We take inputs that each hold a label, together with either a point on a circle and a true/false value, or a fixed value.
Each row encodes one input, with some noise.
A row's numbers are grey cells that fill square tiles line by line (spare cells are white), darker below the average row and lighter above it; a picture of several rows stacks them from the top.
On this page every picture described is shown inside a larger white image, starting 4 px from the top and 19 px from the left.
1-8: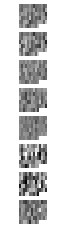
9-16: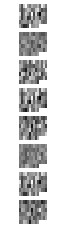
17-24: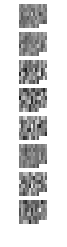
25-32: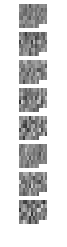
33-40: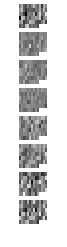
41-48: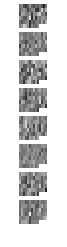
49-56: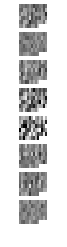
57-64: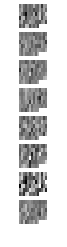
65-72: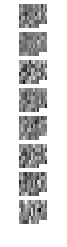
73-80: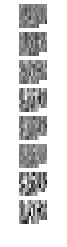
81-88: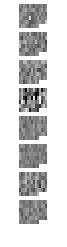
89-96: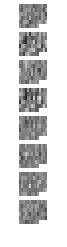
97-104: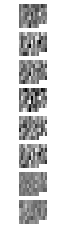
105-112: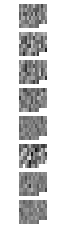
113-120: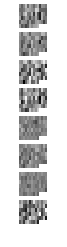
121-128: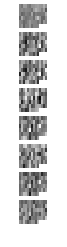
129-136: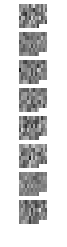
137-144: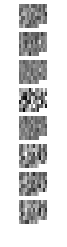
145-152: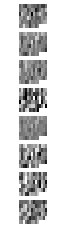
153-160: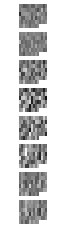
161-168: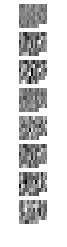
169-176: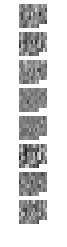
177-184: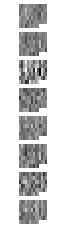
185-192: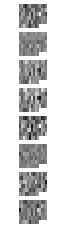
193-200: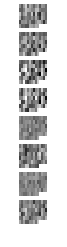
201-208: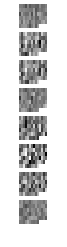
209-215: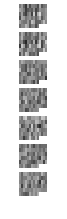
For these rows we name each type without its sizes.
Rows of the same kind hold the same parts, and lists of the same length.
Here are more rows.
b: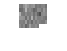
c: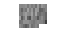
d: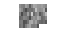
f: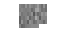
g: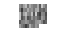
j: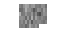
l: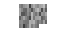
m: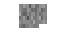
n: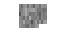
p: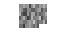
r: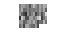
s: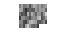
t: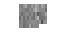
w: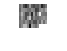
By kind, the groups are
b, g, j, m, p, r, w
c, d, f, l, n, s, t

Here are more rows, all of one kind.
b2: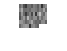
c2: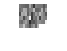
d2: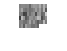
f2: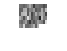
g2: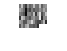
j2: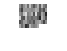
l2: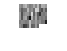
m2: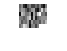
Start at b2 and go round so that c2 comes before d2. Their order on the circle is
b2, g2, m2, f2, c2, j2, d2, l2.
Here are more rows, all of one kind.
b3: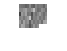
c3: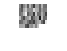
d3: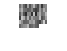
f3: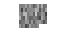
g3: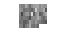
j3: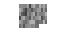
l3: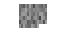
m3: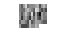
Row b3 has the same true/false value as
d3 and m3.
